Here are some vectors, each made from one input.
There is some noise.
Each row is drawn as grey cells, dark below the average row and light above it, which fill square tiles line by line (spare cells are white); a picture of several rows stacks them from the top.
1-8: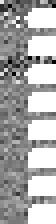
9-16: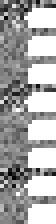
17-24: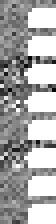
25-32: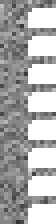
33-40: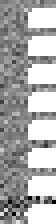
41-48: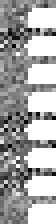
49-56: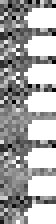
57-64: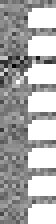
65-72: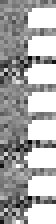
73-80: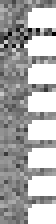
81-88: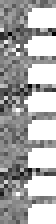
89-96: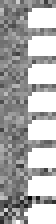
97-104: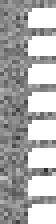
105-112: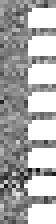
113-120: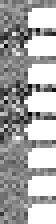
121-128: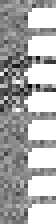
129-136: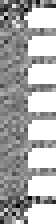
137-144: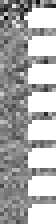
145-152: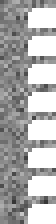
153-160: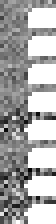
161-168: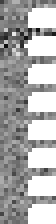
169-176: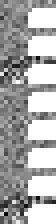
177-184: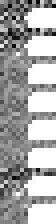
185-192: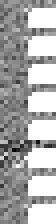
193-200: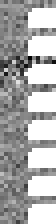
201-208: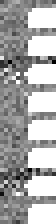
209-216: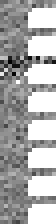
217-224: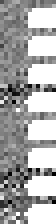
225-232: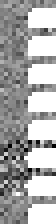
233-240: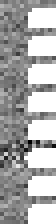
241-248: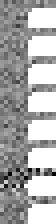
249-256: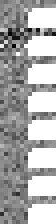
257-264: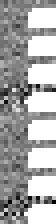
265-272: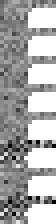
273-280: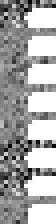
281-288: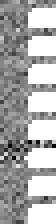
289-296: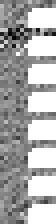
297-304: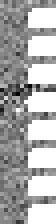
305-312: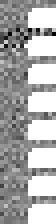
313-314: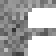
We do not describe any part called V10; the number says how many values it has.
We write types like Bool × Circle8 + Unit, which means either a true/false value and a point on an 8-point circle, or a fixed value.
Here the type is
(Bool × Bool × Bool × Bool + Circle9) × V10 + List2(Line5).
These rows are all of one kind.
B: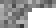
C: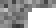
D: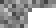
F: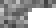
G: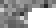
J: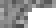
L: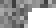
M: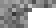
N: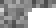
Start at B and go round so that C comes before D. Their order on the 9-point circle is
B, J, N, F, M, G, L, C, D.
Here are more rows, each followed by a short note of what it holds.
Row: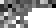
the empty list
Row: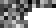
a list of two items
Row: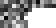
a list of two items
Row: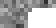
a point on a 9-point circle and a value of V10
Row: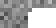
four true/false values and a value of V10
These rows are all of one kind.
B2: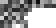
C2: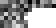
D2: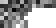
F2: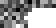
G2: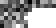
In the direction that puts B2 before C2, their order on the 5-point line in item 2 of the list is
D2, B2, C2, G2, F2.
